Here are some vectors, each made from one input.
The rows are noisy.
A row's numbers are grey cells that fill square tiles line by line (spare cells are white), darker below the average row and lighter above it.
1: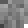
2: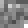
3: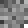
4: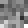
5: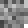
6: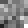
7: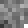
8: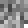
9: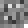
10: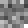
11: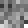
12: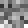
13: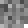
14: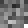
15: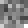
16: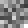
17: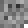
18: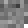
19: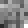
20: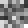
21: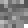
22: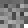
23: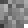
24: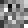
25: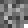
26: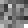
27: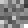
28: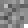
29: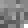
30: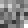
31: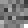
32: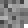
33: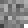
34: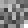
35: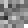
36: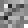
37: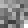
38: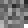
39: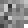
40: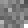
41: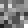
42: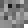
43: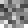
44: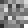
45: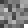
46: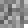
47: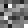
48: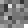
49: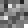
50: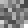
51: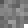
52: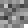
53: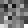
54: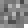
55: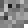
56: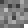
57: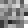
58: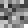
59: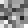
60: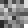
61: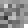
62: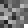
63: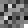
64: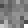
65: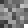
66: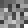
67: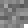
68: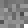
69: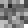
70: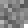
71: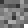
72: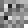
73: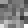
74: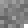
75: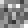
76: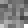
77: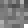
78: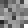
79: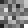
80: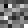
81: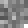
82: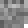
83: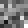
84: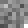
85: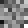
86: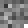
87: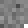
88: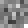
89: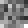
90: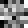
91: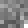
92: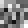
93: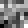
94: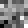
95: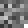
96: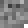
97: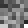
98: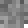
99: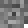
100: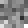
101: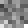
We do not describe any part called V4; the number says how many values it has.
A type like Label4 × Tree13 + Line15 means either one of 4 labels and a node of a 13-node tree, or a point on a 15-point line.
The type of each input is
Line7 + (Tree7 + Unit) × V4.
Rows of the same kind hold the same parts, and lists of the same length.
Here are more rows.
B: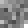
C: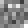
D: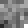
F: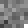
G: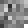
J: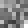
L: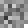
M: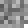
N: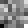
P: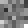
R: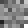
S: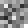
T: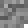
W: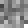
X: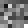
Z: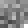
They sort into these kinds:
B, F, J, N, P, S, T
C, L, M, R, W, X
D, G, Z

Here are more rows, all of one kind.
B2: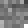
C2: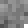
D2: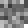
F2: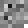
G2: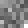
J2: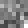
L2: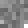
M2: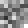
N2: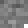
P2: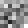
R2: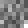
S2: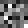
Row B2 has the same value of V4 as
F2, G2, J2 and R2.
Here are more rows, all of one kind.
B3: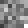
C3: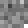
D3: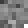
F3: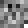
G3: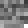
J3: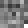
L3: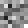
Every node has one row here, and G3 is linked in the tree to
J3 and L3.
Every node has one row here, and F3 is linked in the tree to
D3.
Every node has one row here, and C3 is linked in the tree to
B3.
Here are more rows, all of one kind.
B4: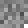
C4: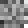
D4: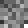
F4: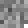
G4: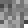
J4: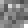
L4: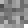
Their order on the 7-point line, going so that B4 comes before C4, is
B4, J4, F4, L4, G4, C4, D4.
